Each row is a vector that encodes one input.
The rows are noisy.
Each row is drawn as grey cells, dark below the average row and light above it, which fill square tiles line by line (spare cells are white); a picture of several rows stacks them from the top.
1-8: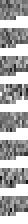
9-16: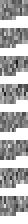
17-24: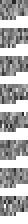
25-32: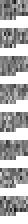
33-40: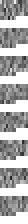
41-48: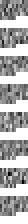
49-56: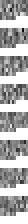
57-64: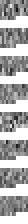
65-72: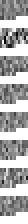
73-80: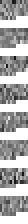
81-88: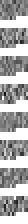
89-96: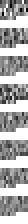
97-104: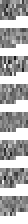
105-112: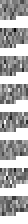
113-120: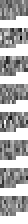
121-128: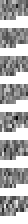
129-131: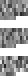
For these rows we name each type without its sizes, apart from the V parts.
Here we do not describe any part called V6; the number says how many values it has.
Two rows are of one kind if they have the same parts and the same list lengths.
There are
2 kinds of row.
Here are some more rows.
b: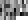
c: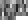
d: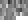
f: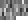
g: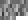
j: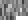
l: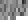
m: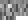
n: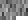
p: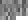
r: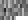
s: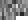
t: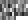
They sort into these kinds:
b, c, d, j, l, m, p
f, g, n, r, s, t

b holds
a label and a value of V6.
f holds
a point on a line, a node of a tree and a value of V6.
